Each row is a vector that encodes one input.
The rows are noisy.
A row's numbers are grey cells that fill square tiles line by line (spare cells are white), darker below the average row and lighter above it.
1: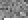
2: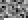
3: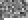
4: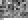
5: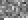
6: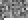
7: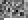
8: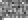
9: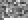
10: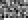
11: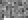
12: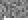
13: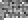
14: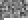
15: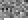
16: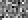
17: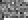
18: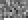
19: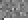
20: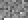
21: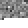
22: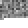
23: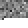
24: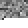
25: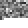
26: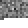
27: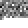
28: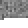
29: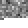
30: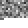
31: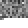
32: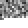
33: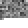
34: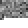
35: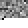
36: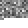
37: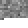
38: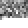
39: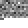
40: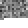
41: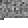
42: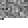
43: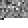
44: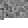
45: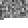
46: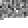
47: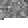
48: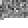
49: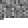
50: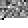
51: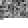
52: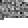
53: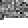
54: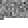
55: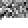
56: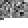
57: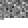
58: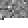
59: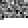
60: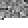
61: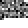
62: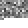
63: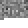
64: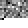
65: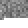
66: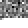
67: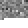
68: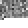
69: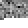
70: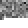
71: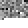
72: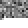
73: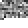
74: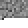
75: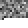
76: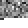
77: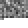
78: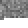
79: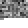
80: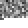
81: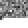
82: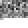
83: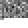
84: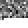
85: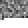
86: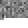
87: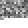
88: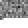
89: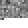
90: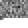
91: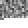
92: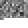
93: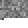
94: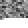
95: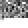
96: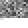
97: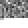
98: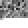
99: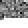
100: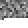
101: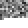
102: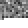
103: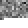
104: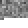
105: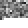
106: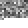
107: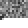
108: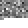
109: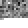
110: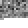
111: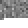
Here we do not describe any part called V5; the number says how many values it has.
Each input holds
either a point on a 4-point line and a true/false value, or a value of V5.
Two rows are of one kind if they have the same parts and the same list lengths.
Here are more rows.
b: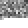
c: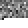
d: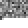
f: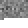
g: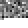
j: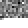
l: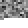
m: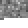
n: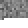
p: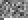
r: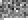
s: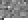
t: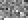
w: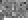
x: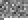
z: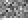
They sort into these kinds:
b, d, j, l, p, r, x, z
c, f, g, m, n, s, t, w

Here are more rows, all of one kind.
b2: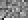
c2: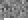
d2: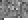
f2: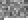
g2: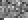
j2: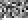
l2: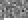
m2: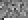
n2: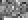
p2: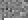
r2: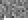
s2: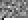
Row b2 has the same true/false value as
f2, p2 and s2.
